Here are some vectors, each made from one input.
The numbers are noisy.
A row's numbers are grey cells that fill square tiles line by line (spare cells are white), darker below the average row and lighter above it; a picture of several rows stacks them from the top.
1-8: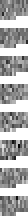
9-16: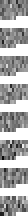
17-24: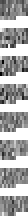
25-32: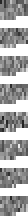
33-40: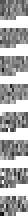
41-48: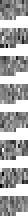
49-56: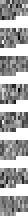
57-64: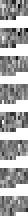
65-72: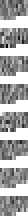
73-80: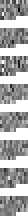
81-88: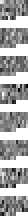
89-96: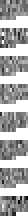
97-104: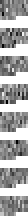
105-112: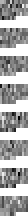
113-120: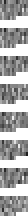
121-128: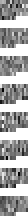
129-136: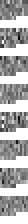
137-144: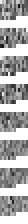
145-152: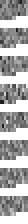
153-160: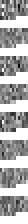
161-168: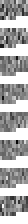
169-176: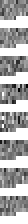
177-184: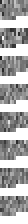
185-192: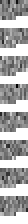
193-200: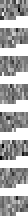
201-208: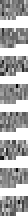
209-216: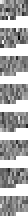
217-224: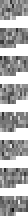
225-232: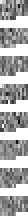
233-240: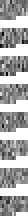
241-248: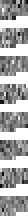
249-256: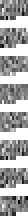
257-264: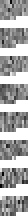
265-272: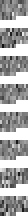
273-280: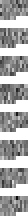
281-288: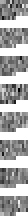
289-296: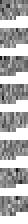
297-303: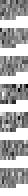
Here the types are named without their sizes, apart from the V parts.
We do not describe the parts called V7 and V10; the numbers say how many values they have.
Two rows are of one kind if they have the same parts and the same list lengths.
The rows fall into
4 kinds.
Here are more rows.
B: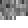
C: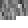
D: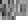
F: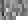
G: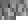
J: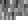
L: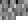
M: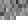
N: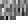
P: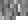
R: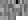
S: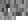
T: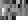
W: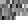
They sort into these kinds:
B, C, D, F, G, J, L, P, S
M, R
N, T
W

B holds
a label and a value of V10.
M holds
a label, a true/false value and a value of V7.
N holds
a point on a circle.
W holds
a fixed value.
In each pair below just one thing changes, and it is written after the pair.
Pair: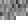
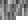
the label
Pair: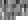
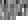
the value of V7
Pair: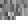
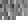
the true/false value
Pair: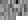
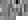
the true/false value
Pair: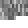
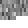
the label
